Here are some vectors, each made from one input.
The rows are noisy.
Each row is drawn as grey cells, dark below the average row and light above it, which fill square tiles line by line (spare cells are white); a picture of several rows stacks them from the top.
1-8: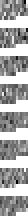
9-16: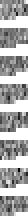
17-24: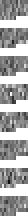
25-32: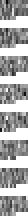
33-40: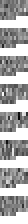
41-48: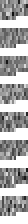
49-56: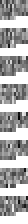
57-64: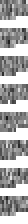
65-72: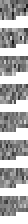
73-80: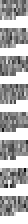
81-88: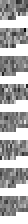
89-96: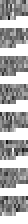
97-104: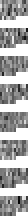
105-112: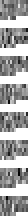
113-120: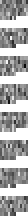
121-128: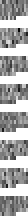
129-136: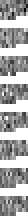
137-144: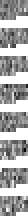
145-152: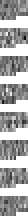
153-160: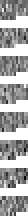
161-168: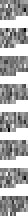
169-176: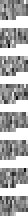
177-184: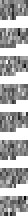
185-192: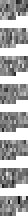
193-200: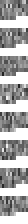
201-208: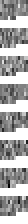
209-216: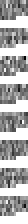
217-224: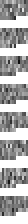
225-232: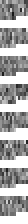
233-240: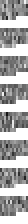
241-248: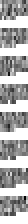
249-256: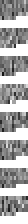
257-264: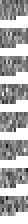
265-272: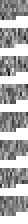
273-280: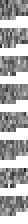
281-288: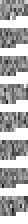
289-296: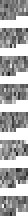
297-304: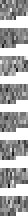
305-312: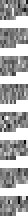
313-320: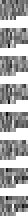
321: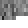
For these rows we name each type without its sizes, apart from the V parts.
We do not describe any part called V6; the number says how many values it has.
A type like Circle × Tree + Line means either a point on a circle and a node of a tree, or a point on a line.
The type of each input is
(Bool × Bool × Bool × Bool + V6) × Label.
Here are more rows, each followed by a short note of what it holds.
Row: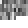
a label and a value of V6
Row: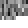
a label and a value of V6
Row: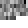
a label and four true/false values
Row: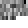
a label and four true/false values
